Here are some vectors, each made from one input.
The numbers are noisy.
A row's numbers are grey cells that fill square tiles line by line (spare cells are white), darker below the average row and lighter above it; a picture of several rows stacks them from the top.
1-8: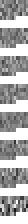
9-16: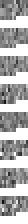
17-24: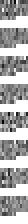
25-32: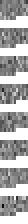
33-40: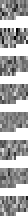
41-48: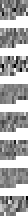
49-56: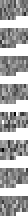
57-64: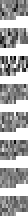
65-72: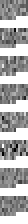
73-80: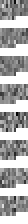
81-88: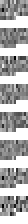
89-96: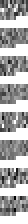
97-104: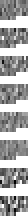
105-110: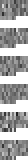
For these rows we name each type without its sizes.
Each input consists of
a label, a point on a line and a true/false value.
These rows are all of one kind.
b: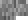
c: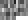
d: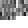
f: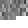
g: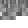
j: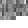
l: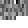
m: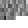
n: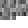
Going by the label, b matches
f, g and m.
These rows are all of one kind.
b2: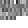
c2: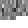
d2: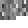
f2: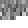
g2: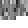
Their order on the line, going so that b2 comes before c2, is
g2, d2, b2, c2, f2.
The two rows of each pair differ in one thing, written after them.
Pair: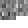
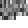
the true/false value
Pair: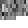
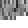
the true/false value
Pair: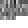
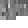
the label
